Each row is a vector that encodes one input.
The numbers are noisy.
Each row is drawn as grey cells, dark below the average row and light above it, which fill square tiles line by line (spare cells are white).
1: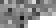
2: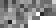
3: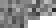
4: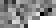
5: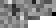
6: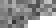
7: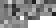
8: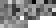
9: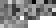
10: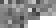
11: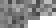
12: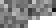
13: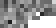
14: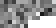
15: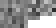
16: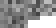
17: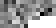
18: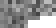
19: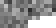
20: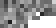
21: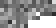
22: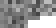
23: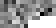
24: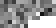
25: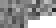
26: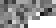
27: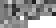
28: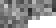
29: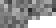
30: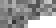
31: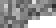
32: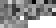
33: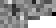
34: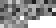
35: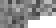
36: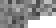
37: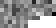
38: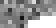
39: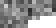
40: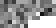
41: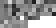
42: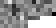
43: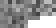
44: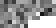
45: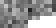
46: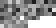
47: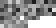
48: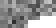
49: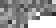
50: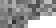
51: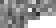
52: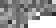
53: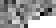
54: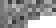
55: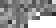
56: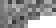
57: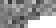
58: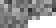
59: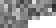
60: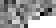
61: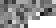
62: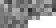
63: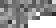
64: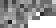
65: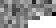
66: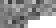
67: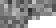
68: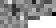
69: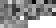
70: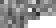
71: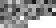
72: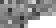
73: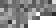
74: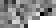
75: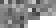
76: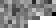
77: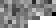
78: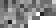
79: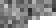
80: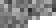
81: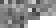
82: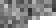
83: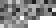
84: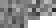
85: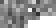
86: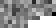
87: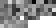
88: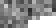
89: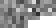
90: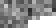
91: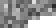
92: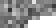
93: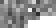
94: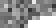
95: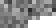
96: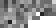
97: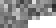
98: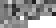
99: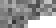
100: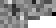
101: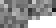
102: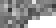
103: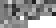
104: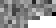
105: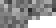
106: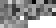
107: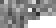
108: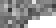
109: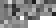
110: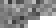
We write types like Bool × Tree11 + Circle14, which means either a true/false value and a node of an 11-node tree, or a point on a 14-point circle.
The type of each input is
Bool × Tree10 + Line9.
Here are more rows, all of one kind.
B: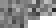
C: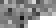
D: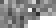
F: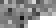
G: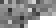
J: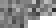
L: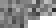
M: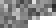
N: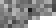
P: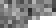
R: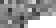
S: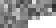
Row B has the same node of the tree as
J and L.
